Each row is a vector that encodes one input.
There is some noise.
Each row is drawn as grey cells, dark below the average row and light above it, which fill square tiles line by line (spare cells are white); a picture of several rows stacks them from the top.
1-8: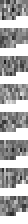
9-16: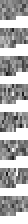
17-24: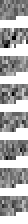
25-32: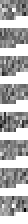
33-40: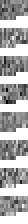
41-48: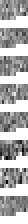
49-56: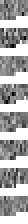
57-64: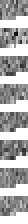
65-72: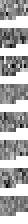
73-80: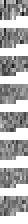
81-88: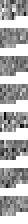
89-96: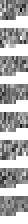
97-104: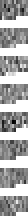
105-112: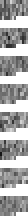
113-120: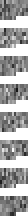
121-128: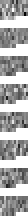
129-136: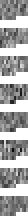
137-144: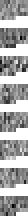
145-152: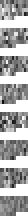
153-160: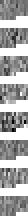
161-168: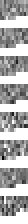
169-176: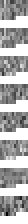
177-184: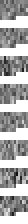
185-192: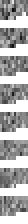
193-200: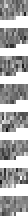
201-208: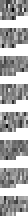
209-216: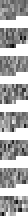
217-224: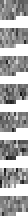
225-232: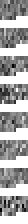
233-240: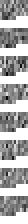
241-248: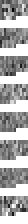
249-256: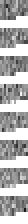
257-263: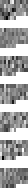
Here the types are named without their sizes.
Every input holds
a list of items, each a point on a line and a true/false value.
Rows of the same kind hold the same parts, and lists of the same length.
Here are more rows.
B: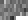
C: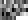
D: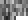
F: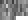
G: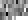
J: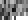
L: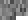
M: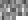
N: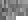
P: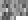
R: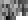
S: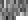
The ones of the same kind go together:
B, F, L, R, S
C, G
D, J, M, N, P

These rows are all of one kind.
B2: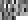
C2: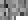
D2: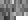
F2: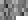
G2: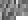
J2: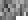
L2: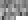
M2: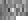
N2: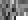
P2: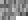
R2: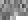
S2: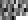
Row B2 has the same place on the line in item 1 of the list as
J2 and M2.
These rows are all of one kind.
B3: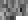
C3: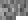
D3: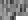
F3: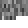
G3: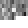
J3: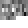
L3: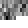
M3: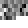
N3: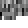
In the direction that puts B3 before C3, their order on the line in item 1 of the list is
D3, L3, G3, B3, M3, F3, N3, C3, J3.
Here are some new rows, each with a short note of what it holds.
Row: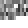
the empty list
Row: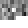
a list of one item
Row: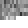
a list of two items
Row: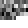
the empty list
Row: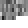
a list of two items
